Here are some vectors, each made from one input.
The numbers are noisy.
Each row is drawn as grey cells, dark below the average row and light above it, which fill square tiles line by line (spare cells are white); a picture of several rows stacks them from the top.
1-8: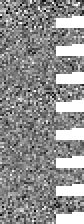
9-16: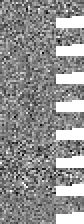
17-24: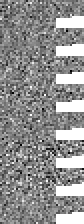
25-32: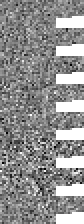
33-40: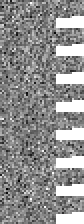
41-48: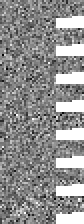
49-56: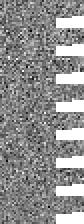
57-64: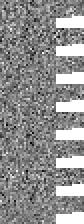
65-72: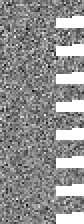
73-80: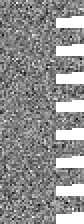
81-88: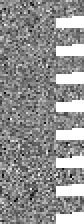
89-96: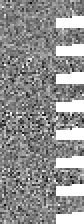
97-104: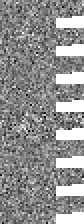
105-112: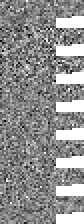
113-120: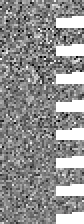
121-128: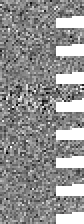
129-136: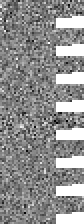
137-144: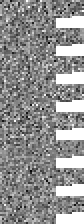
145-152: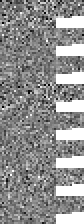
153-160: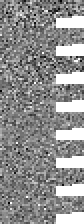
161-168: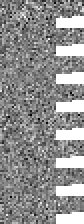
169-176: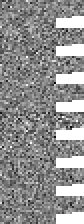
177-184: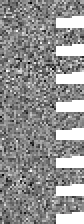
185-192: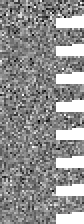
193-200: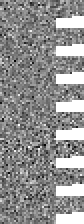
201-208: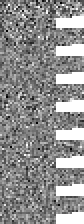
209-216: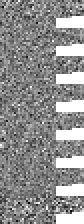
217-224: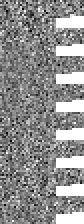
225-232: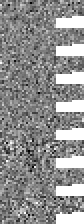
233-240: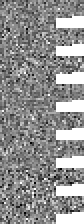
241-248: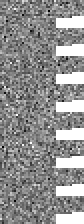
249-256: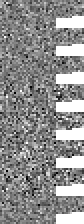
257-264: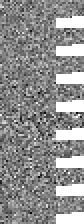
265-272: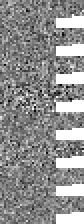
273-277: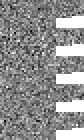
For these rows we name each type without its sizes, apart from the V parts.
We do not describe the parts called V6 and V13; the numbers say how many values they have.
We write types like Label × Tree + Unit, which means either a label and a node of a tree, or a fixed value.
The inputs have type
(Line + V13) × Tree + V6.
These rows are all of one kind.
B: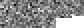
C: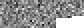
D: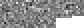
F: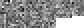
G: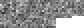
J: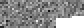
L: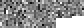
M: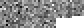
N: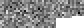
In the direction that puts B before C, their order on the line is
J, B, M, F, D, N, G, L, C.
